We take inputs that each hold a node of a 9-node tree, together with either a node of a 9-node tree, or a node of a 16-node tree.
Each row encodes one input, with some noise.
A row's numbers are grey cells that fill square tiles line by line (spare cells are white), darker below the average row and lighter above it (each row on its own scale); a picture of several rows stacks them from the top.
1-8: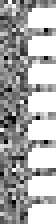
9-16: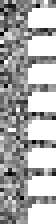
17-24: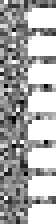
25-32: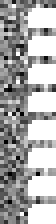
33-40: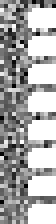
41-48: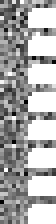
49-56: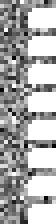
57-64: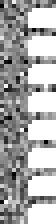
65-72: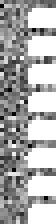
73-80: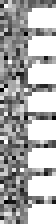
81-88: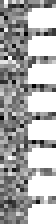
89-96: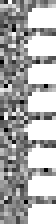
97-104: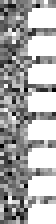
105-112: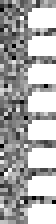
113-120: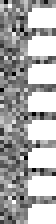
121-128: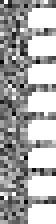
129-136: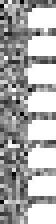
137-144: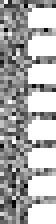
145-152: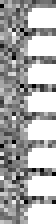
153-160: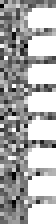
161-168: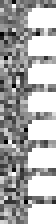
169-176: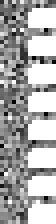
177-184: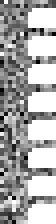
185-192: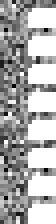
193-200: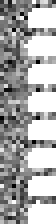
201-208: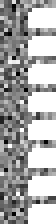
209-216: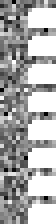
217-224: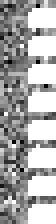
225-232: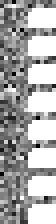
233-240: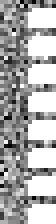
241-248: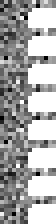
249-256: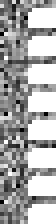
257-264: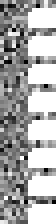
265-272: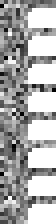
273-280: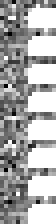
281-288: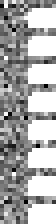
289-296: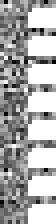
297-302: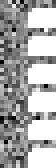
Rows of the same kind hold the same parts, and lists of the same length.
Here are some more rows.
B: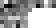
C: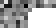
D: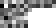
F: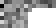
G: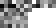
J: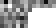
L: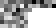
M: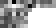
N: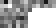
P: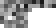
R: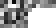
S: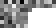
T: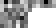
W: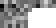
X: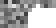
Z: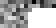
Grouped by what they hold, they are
B, C, D, G, W
F, J, L, M, N, P, R, S, T, X, Z

